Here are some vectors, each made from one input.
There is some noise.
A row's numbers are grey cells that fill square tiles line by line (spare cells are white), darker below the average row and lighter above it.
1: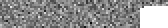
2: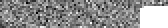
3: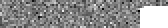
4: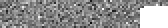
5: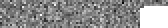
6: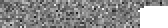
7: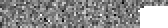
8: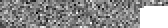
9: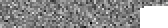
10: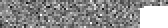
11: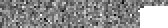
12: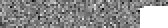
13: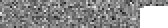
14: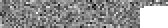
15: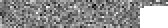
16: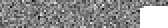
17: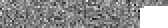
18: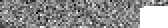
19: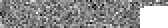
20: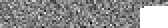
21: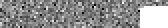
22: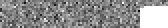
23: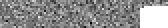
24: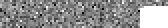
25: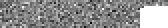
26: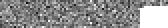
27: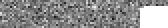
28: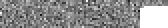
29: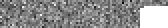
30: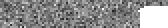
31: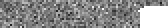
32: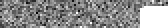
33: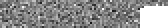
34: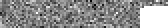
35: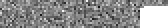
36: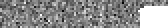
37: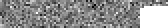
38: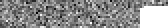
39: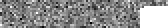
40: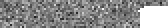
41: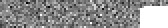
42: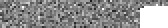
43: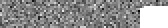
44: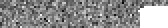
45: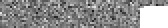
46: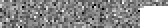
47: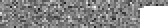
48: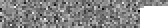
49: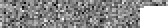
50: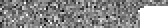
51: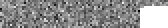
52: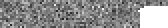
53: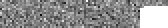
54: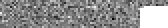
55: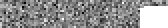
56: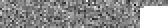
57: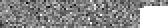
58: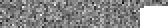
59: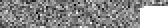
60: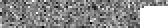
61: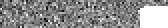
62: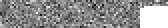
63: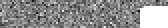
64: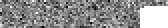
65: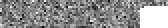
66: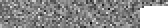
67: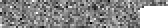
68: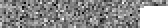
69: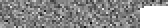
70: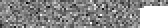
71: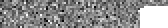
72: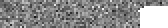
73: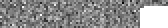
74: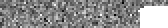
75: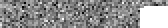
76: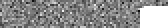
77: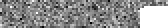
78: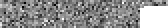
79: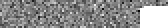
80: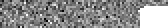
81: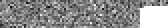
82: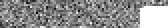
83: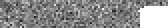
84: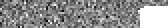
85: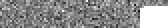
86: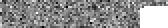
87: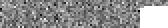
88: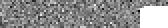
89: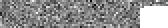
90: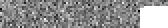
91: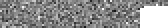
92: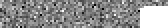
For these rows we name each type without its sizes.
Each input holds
a point on a line and a true/false value.
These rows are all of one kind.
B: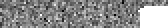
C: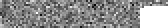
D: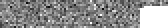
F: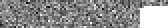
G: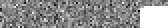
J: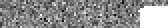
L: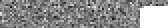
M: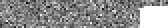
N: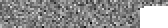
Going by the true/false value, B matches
C, J and N.
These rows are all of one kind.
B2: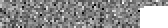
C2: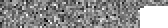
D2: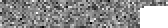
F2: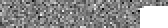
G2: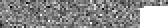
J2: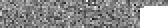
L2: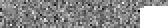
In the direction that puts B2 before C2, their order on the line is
D2, B2, L2, J2, F2, G2, C2.
